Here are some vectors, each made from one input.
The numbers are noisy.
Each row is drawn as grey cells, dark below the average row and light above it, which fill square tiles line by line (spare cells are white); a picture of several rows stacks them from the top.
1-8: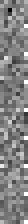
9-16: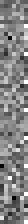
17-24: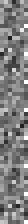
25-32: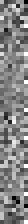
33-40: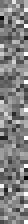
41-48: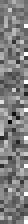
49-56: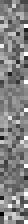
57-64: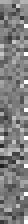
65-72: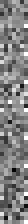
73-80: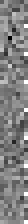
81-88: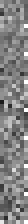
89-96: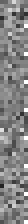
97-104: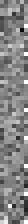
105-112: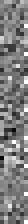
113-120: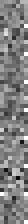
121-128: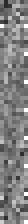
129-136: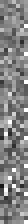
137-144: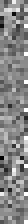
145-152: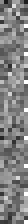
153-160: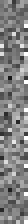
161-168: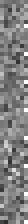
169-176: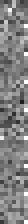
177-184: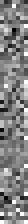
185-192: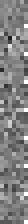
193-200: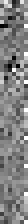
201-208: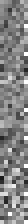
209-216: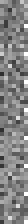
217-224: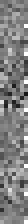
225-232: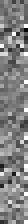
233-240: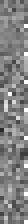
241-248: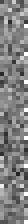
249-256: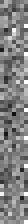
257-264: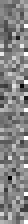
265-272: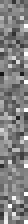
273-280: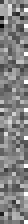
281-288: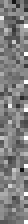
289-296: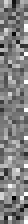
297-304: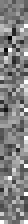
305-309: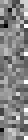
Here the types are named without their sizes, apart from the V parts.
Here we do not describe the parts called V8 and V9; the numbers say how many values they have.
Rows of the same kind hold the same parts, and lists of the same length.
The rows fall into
3 kinds.
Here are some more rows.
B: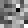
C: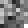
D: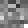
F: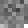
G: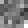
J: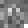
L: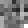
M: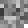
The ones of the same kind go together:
B, C, J, L
D, M
F, G

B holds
a point on a line, a node of a tree and a value of V9.
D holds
a point on a line and a value of V8.
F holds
a point on each of two lines and a node of a tree.
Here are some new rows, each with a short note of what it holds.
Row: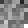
a point on a line and a value of V8
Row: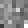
a point on a line and a value of V8
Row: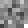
a point on a line and a value of V8
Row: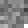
a point on a line, a node of a tree and a value of V9
